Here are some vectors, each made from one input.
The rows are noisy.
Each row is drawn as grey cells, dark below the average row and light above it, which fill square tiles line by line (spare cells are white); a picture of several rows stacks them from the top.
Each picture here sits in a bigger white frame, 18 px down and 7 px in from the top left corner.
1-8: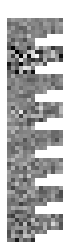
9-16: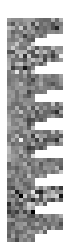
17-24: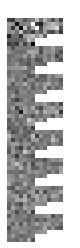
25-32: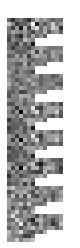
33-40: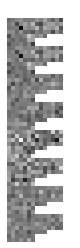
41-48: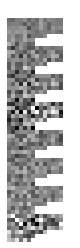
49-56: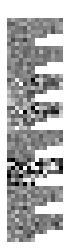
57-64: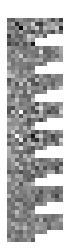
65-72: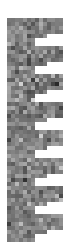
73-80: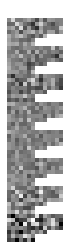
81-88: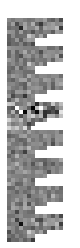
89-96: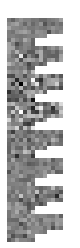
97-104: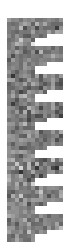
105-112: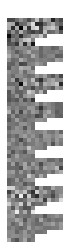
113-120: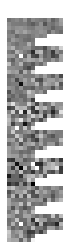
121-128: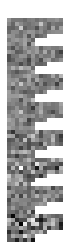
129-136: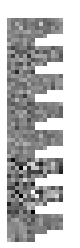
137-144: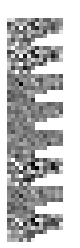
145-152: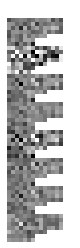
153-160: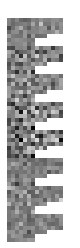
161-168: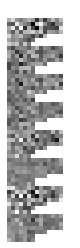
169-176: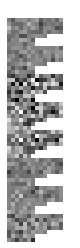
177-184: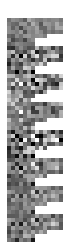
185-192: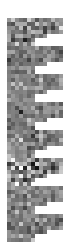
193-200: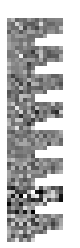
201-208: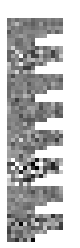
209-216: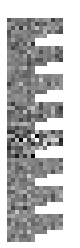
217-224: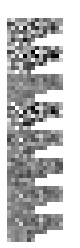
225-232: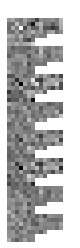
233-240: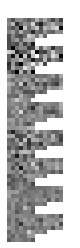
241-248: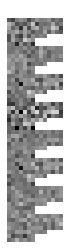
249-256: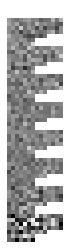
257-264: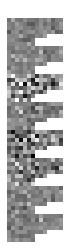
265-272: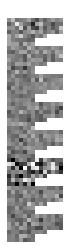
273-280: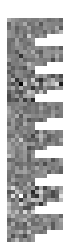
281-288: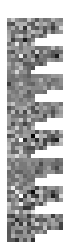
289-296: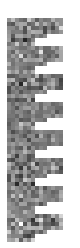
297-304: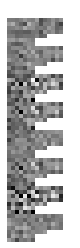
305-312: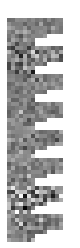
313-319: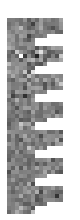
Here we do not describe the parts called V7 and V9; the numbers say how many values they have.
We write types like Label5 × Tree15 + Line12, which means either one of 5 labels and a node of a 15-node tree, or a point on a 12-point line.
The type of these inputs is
(Line5 + V9) × V7 + Line15.
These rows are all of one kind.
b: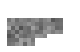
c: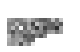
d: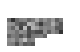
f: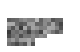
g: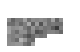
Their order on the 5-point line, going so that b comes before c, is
b, g, d, c, f.
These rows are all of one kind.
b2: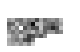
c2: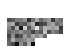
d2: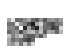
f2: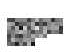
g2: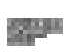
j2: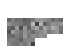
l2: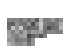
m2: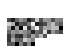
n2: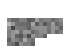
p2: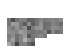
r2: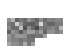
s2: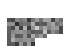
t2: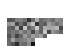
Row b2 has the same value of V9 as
c2, f2 and s2.
